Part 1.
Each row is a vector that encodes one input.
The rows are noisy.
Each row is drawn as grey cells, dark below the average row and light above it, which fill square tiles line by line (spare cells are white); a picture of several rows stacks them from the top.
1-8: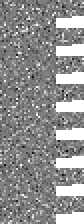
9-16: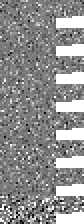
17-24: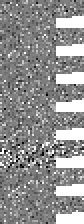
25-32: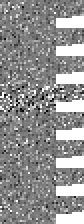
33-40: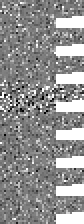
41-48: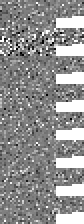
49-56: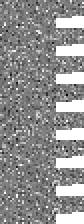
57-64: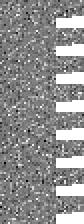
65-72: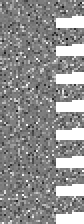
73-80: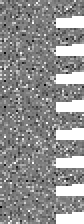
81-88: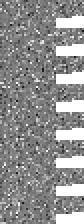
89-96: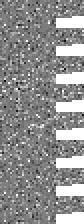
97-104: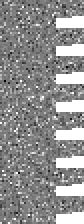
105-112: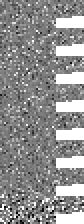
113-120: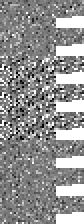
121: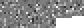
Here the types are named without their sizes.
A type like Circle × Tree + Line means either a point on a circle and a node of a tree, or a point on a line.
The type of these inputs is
(Bool × Bool × Bool + Unit) × Tree × Tree + Unit.
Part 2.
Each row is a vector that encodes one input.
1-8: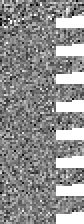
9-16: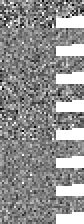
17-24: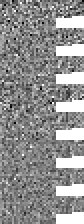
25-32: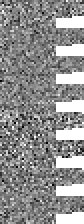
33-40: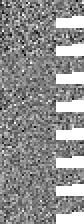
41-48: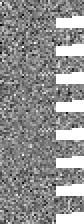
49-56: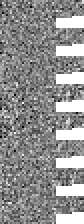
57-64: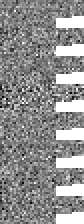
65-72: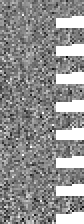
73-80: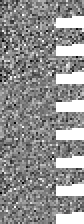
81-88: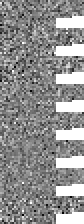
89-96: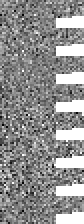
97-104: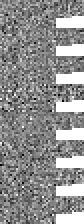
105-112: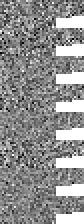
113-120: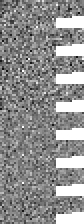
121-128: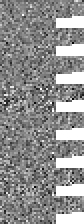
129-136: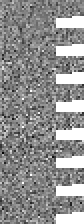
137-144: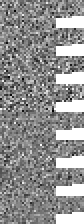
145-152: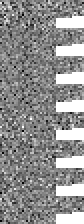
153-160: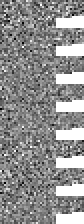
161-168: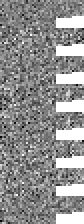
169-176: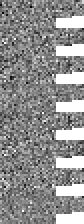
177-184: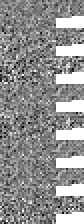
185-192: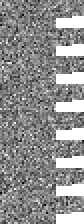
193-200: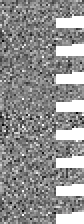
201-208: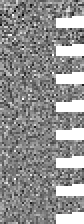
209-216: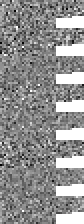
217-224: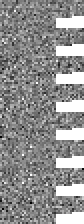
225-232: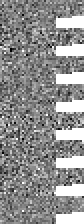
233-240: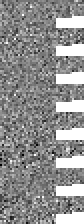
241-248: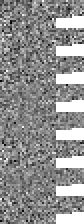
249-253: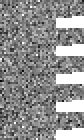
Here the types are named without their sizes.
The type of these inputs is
(Label + Line) × Line.
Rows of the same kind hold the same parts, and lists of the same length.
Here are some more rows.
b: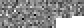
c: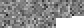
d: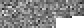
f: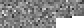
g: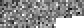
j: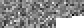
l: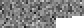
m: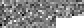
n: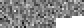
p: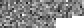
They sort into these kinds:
b, c, d, f, j, n
g, l, m, p

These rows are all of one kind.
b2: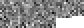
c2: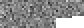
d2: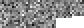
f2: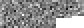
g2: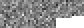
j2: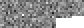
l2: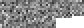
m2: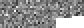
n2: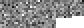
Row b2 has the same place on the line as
f2 and j2.
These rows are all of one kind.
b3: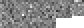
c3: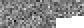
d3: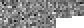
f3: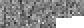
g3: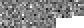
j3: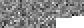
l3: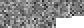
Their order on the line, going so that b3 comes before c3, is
d3, g3, b3, c3, f3, l3, j3.
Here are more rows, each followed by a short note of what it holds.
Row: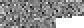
a label and a point on a line
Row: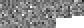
a label and a point on a line
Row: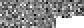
a label and a point on a line
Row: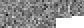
a label and a point on a line
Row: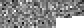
a label and a point on a line
